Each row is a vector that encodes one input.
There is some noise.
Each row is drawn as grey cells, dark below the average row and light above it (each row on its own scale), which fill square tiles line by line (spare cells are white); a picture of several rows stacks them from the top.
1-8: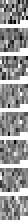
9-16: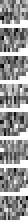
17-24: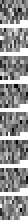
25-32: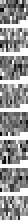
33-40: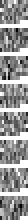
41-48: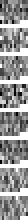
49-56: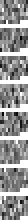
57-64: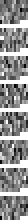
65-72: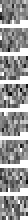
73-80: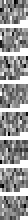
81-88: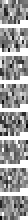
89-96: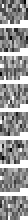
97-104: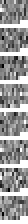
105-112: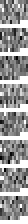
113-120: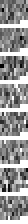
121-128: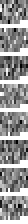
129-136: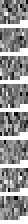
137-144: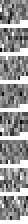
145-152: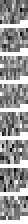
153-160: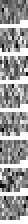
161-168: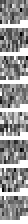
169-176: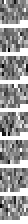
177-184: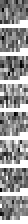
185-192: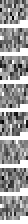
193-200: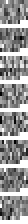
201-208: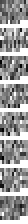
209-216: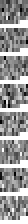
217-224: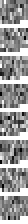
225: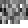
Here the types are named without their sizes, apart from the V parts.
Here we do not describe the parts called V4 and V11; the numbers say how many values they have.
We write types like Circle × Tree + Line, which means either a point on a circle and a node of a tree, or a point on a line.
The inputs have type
(Bool × Bool × Bool + V11) × (Line + V4).
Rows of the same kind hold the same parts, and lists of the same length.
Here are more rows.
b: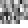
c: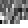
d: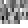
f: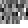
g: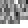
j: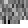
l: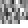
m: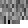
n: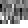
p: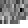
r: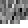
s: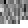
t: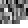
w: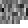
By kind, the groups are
b, g, l, s
c, n, p, r
d, j, m
f, t, w

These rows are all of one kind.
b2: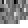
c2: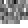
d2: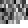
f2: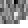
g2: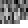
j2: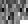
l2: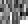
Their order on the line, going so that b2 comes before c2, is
f2, b2, c2, l2, j2, g2, d2.
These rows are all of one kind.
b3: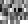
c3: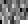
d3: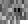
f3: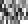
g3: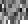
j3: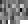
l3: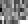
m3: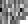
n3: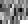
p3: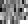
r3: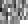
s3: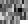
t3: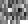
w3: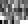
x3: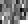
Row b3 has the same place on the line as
d3, s3, t3 and x3.
